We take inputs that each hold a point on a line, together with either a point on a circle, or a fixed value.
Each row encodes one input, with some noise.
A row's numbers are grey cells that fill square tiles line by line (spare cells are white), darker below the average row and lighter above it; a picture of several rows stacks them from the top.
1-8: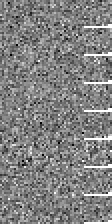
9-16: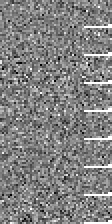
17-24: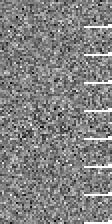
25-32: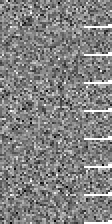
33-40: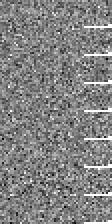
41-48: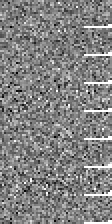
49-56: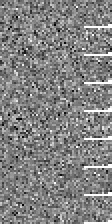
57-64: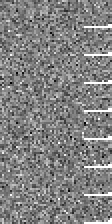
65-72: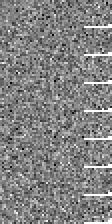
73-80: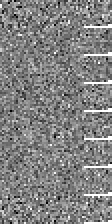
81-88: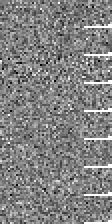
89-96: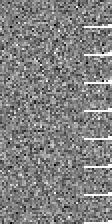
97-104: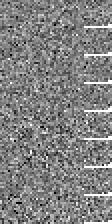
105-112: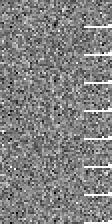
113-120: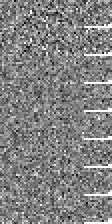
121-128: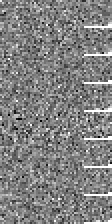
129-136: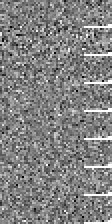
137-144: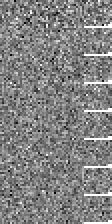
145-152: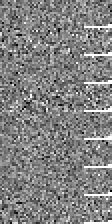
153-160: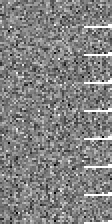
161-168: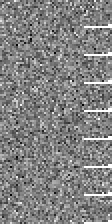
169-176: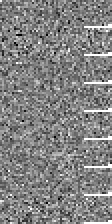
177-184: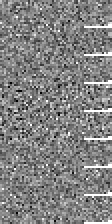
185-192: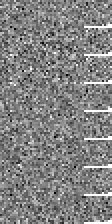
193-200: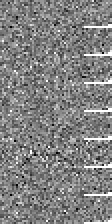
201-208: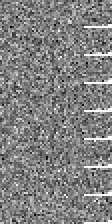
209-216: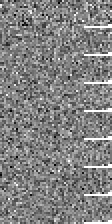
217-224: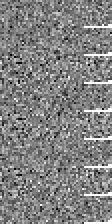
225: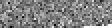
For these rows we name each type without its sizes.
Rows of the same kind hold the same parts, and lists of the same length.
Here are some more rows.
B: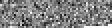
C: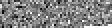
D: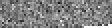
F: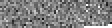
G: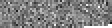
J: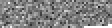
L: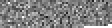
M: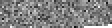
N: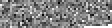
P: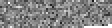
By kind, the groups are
B, C, N
D, F, G, J, L, M, P

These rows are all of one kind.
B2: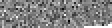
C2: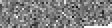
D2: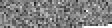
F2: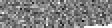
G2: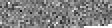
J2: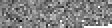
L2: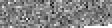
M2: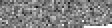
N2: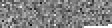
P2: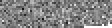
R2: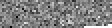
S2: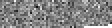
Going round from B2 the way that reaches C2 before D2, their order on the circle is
B2, C2, P2, L2, S2, M2, G2, R2, F2, D2, N2, J2.
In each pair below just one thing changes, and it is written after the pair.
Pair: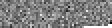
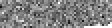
the place on the line
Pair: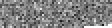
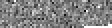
the place on the line
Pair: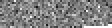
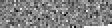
the place on the circle
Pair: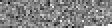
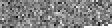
the place on the circle
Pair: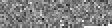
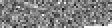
the place on the line
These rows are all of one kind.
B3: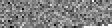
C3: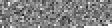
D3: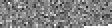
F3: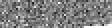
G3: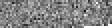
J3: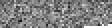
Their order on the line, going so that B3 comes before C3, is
B3, J3, G3, D3, C3, F3.
